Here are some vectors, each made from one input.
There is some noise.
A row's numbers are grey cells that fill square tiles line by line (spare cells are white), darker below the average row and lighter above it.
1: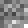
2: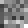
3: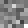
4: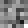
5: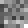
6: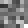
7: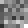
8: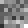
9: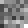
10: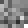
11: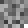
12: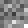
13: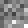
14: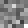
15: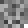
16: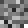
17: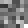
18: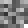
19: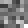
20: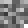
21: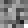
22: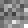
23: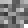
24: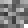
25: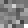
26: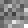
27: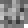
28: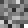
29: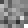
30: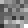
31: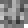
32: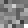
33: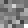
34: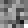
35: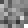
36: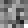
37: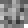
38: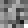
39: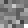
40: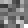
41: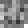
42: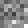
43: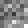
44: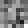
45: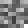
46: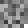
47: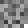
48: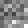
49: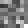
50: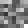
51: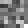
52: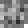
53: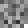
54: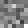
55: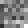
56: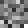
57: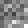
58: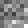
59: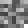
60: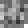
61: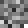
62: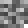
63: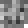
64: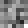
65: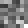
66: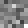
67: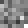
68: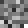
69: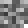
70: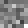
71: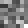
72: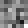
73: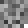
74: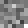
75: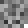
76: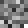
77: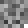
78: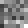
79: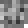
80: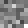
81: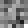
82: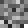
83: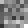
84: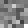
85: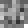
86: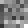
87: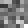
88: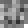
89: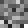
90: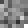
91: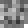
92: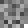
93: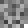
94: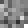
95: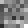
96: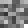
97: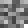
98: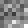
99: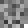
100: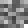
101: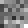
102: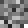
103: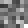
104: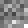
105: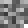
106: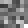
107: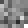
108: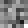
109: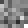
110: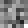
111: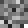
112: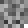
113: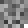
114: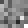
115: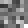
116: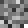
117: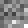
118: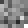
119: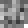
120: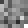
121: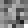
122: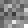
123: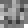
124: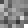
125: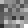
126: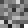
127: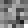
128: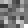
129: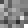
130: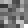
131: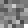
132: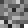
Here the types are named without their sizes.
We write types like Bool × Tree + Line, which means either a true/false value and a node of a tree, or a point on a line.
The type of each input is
Line.
